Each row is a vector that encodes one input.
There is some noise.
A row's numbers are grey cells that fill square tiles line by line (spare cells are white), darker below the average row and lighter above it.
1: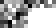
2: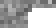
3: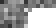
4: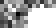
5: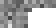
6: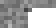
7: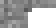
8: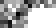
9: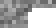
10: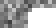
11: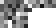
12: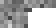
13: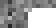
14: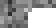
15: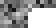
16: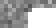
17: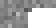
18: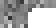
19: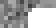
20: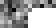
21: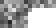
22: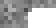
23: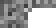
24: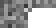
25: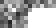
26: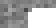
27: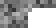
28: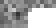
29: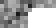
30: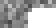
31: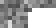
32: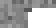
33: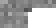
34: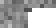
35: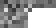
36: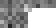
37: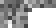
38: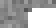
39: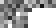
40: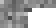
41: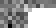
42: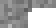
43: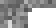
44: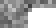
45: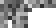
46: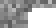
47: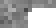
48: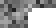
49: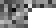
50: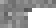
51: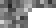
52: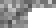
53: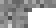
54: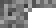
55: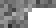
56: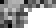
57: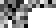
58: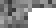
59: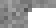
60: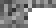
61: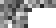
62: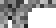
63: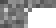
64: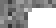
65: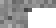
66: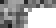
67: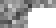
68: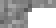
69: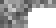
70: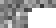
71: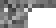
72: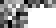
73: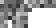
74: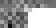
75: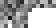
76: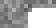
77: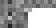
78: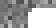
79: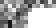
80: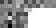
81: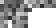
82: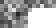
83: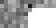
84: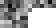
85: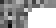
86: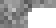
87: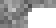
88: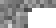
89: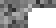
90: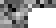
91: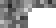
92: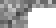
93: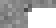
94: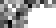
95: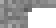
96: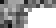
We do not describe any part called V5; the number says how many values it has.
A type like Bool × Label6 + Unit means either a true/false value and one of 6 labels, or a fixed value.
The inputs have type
Bool × Line10 + V5.
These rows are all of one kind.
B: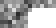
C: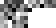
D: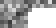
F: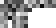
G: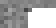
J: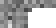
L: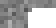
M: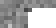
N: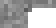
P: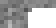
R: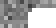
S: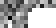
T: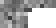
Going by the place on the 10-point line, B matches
F and R.
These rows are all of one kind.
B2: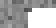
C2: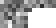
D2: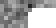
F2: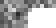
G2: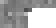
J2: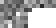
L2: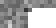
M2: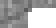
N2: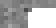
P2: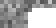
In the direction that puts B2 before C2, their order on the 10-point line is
D2, M2, B2, P2, G2, C2, J2, N2, L2, F2.
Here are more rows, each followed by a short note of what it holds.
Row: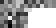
a value of V5
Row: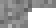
a point on a 10-point line and a true/false value
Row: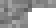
a point on a 10-point line and a true/false value
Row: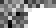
a value of V5
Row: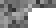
a value of V5
